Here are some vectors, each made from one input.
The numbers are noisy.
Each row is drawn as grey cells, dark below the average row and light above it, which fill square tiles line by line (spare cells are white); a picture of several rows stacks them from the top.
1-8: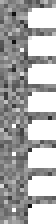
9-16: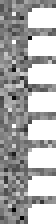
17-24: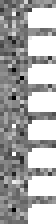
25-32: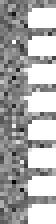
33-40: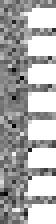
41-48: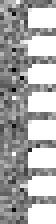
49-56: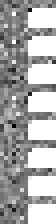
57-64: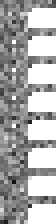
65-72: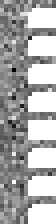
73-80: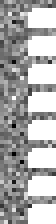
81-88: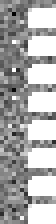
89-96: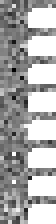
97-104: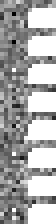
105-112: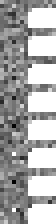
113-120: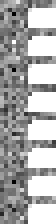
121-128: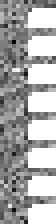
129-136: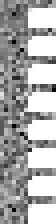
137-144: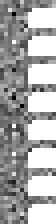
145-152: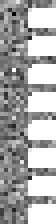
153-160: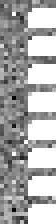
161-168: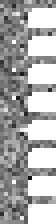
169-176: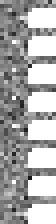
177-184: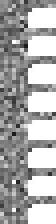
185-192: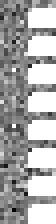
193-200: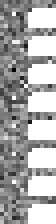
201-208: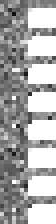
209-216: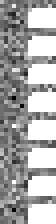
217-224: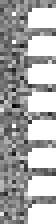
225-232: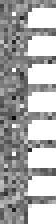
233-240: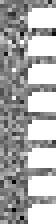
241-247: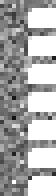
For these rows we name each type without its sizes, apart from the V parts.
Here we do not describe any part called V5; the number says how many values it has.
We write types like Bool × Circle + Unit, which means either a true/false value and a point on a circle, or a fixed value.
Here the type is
(Bool × Circle + V5) × Circle + Line.
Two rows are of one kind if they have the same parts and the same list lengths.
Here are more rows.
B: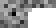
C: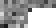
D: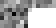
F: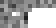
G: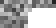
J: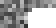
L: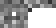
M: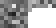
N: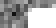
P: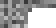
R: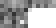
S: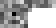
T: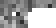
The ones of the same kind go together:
B, D, J, M, N, R, S
C, G, P
F, L, T

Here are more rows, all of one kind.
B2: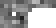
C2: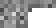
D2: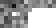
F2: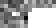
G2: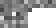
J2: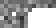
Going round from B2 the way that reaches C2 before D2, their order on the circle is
B2, F2, C2, J2, D2, G2.
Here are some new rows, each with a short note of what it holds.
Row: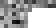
a point on a line
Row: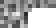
a point on a circle and a value of V5
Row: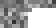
a point on a line
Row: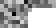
a point on each of two circles and a true/false value
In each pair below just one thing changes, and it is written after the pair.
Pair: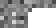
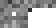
the value of V5
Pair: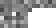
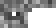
the value of V5
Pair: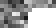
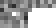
the place on the circle
